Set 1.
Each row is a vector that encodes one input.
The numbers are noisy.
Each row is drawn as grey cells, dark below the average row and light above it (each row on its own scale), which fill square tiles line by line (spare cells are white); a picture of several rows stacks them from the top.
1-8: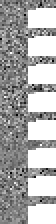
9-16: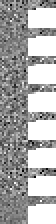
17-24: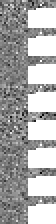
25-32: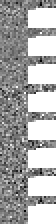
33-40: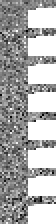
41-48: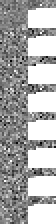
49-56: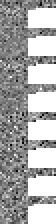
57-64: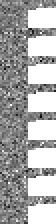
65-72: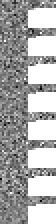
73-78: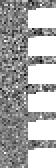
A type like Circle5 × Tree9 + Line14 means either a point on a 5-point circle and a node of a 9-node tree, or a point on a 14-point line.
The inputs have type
List2(Line6).
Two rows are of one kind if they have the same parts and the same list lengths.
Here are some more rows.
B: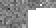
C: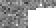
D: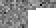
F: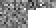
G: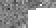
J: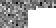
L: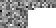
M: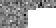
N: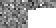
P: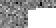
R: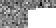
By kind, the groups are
B, F, G, J, M, N, P, R
C, D
L

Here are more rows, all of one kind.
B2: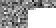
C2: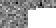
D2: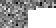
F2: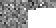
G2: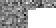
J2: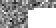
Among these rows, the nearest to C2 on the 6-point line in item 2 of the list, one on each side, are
D2 and F2.
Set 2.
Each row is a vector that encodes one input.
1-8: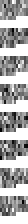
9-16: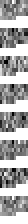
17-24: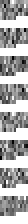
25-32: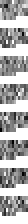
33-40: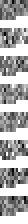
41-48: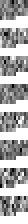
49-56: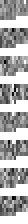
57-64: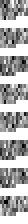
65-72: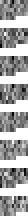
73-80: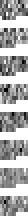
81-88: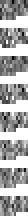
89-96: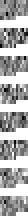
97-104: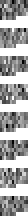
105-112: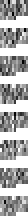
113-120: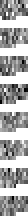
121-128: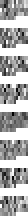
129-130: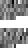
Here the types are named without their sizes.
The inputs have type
(Bool × Bool × Bool × Bool × Bool + Unit) × Line.
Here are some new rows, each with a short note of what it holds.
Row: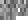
a point on a line and five true/false values
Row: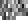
a point on a line
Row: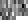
a point on a line
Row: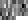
a point on a line
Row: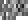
a point on a line
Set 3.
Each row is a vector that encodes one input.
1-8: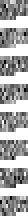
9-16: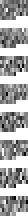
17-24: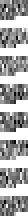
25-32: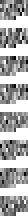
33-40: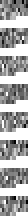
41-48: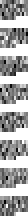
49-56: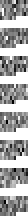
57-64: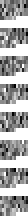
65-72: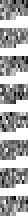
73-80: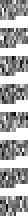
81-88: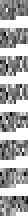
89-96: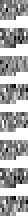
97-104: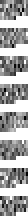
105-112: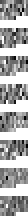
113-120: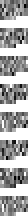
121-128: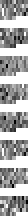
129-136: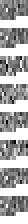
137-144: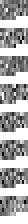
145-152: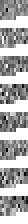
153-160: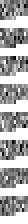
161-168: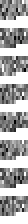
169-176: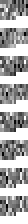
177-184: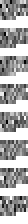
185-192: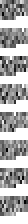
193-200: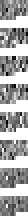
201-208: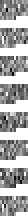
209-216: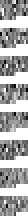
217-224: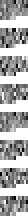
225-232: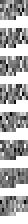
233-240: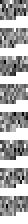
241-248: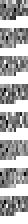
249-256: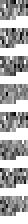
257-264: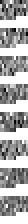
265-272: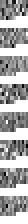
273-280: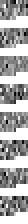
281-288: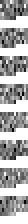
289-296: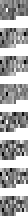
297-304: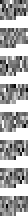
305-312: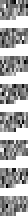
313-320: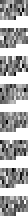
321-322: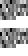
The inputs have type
Bool × Bool × Bool × Bool × Bool + Line10.
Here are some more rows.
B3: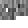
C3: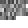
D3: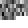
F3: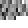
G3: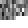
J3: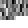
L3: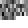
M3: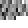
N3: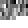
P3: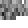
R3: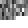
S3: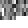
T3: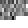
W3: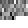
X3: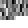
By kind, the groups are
B3, D3, F3, G3, J3, L3, M3, N3, P3, R3, X3
C3, S3, T3, W3

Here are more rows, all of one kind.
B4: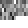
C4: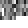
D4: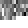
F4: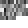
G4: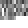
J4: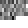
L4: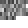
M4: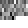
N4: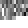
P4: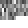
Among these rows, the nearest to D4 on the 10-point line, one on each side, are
C4 and N4.
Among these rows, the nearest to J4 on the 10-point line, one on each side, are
L4 and M4.
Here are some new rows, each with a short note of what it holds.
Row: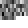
five true/false values
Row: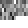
a point on a 10-point line
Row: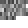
a point on a 10-point line
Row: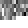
a point on a 10-point line
